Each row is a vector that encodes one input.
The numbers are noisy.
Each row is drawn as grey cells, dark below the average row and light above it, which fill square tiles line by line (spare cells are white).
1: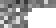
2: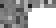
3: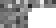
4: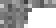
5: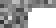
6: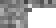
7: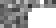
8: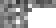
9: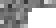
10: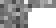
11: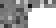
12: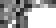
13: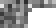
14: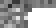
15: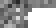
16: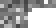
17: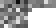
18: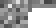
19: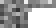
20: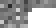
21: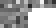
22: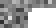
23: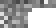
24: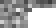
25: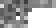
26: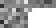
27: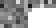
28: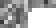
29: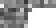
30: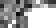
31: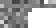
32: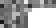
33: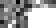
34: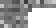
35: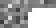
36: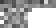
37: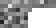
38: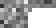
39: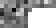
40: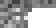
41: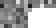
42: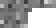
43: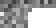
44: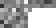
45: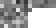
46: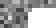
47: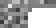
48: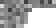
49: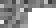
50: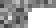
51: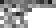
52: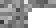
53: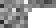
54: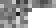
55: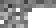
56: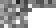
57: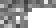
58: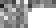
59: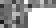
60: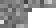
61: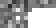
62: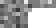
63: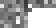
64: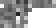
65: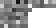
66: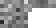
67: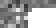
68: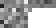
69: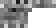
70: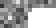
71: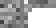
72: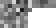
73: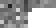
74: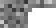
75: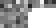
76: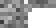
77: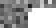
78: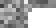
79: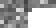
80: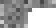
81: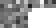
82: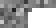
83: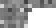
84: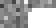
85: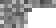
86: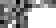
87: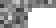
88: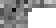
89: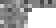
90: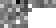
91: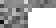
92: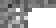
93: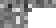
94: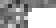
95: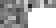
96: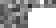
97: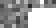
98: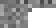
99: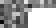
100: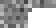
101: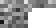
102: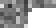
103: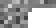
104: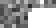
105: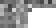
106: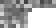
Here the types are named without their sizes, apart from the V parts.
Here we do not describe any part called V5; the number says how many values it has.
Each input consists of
a list of items, each a true/false value and a value of V5.
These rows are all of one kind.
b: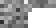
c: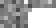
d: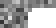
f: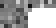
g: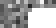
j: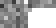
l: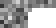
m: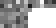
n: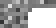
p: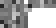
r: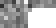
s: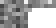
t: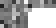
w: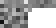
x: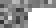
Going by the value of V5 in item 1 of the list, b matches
c, j, r and s.
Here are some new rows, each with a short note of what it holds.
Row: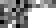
the empty list
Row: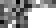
the empty list
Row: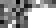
the empty list
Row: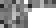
a list of one item
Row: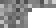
a list of two items
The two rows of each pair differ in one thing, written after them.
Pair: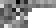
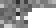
the value of V5 in item 2 of the list
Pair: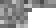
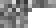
the true/false value in item 2 of the list
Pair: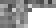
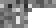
the true/false value in item 2 of the list
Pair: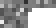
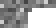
the value of V5 in item 2 of the list
